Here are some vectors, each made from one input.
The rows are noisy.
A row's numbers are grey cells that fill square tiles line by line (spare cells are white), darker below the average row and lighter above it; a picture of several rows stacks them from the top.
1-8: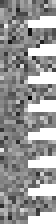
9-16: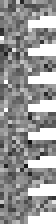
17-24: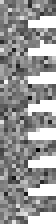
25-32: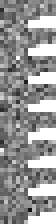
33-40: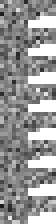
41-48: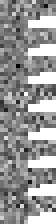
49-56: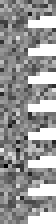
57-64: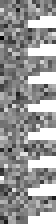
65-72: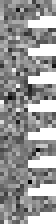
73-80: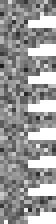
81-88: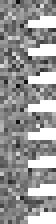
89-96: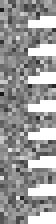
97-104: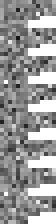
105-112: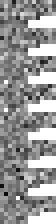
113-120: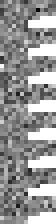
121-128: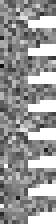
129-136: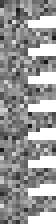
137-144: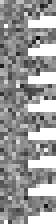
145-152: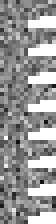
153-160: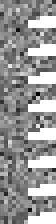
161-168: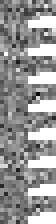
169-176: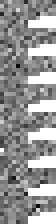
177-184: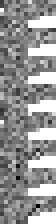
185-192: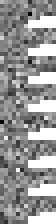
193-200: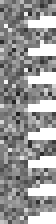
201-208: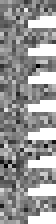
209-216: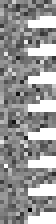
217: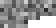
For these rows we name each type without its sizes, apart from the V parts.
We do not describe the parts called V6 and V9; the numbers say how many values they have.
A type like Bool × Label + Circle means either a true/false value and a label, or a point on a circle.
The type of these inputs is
Label × V6 + Line × V9.
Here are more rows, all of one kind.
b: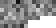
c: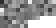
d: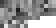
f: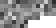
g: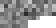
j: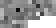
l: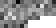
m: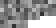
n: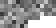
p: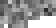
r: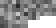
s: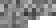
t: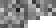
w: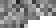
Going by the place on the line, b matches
m, r, s and w.
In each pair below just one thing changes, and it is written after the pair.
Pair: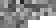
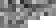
the value of V6
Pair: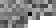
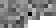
the value of V6
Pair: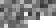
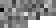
the label
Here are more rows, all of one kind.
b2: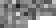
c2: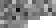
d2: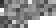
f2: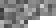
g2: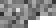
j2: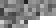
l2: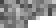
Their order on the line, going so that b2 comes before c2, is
j2, g2, f2, l2, b2, c2, d2.
